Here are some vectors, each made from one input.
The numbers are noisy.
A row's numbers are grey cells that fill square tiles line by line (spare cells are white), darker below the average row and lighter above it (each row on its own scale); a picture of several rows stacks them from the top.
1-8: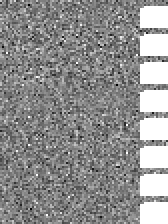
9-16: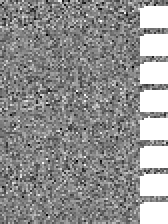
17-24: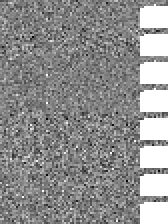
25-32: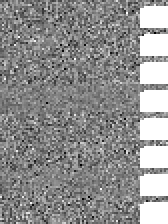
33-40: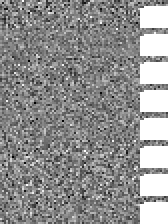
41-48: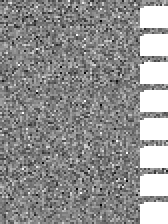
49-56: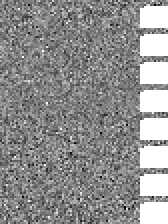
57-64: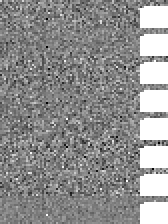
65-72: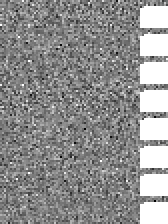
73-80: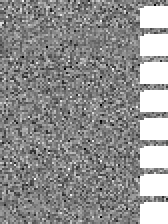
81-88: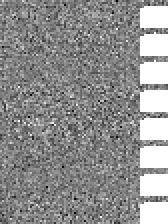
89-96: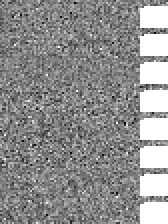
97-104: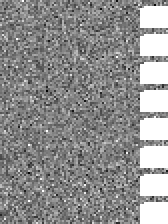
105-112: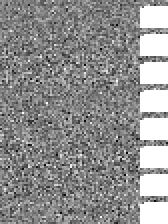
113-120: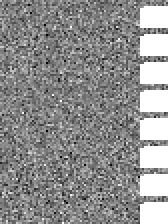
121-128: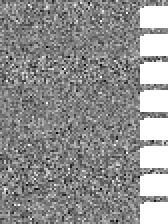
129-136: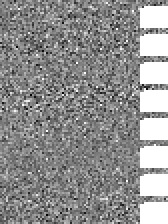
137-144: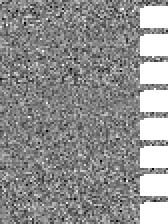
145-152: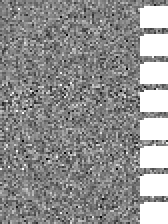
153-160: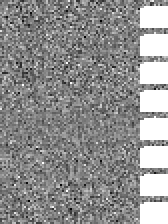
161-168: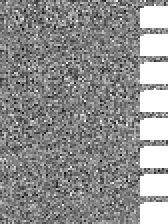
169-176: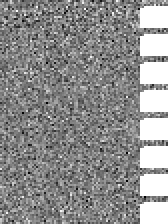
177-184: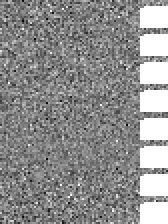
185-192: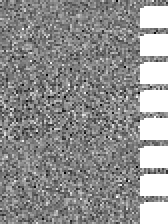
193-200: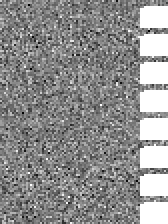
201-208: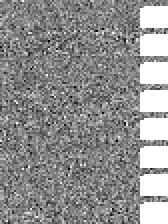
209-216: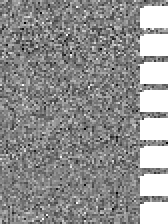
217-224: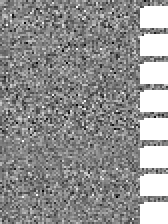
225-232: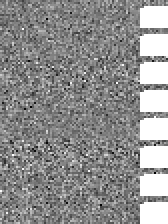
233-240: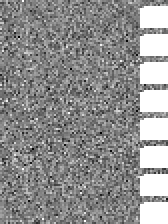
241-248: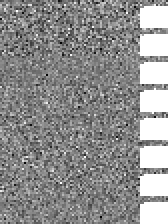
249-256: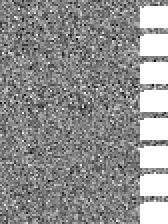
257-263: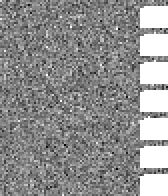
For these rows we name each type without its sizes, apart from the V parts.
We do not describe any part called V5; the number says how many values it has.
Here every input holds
a point on a line, together with either a point on a line, or a value of V5.
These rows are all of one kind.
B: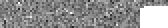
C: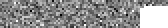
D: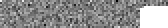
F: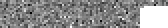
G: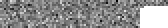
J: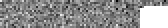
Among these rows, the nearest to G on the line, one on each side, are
D and F.
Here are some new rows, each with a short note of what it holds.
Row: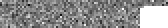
a point on a line and a value of V5
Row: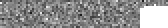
a point on each of two lines
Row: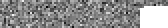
a point on a line and a value of V5
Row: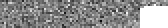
a point on each of two lines
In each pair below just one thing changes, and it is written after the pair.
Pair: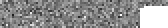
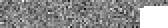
the value of V5
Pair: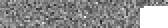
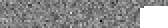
the value of V5
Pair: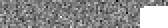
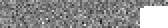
the value of V5
